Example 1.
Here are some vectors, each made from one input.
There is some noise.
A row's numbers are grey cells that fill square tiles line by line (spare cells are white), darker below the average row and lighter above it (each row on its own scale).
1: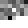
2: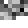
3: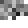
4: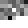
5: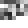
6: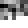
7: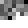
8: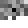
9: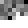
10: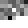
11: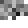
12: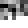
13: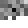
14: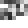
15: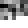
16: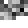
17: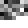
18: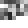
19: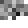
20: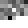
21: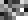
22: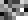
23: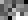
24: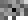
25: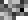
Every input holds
three true/false values.
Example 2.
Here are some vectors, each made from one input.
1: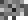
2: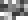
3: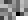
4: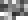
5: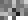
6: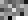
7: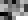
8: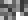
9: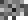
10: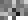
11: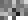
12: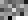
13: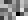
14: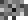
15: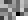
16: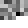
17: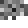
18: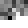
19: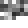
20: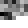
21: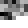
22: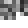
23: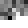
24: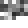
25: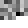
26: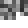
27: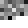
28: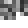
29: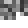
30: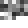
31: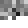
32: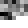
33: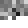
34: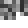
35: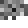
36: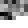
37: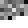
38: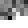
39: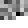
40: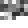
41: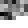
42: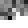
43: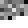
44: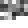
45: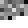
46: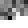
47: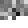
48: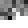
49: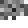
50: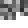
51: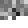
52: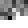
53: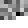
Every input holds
three true/false values.
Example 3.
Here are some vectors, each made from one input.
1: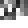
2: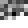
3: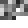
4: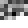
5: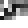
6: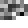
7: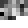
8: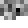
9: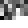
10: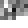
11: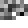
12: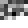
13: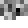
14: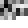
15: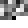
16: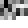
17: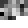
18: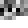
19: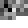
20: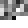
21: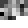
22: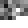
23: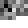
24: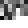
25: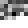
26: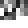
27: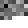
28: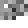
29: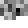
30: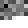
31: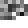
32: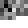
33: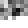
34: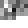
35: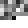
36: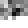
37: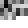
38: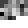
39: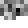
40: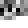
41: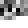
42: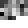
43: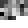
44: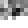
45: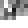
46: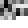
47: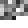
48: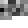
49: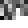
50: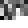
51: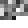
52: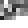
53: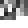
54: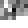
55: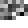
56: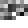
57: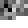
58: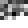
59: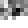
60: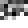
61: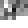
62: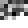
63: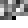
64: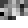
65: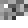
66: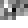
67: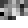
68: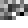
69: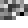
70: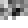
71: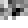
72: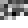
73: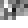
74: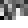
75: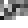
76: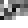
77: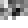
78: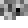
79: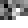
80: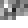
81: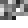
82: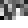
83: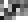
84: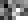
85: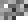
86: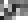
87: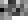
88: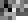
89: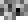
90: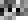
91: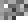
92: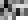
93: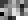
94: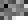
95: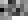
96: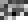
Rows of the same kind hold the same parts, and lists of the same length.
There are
2 kinds of row.
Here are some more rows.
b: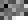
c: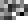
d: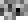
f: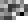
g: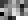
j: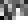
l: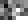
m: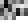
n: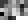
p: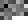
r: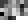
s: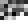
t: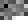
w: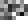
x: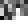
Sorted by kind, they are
b, c, d, f, j, l, m, p, s, t, w, x
g, n, r

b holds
four true/false values.
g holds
a fixed value.
